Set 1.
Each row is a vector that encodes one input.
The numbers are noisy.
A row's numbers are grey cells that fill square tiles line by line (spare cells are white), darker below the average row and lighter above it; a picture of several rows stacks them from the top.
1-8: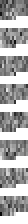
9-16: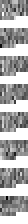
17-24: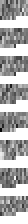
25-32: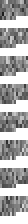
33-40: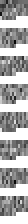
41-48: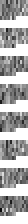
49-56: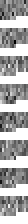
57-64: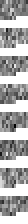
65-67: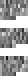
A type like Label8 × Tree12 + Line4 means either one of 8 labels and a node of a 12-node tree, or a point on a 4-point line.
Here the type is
Label9 × Line6.
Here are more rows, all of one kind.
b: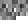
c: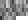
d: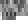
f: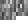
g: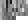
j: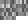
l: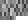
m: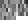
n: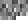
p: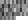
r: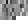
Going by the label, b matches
c, j, n and r.
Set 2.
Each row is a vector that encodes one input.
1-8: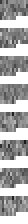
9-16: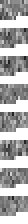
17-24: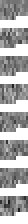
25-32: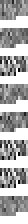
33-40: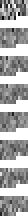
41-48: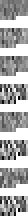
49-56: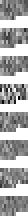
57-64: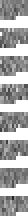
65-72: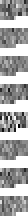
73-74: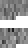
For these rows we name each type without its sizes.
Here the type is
Tree × Tree + Unit.
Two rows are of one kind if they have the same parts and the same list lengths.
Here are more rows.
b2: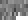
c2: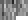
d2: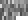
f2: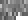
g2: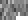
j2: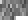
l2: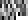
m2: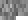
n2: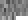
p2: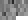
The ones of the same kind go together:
b2, c2, d2, f2, g2, j2, m2, n2, p2
l2

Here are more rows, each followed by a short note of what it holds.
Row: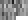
a node of each of two trees
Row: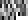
a fixed value
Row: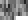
a node of each of two trees
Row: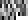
a fixed value
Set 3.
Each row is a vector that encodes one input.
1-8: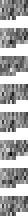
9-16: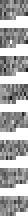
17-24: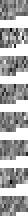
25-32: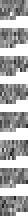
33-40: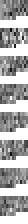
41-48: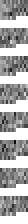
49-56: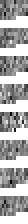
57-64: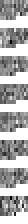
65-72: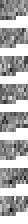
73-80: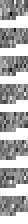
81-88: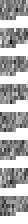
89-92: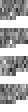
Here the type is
List2(Circle10).
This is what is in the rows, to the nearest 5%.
All of them are lists of up to two points on a 10-point circle: about 5% are empty, 30% hold one and 65% two.
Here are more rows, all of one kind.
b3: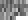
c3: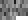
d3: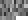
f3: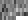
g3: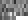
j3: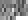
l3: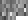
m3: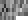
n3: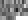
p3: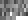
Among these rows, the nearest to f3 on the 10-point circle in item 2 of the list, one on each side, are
j3 and m3.
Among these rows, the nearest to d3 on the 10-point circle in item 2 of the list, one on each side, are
m3 and n3.
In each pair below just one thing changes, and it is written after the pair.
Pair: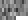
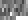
the place on the 10-point circle in item 2 of the list
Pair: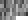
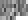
the place on the 10-point circle in item 1 of the list
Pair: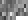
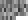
the place on the 10-point circle in item 1 of the list
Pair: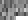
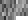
the place on the 10-point circle in item 2 of the list
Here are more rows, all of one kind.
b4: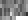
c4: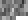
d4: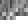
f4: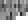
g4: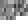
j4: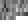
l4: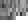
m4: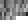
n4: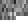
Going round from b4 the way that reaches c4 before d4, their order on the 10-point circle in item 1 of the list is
b4, c4, g4, f4, l4, d4, n4, j4, m4.
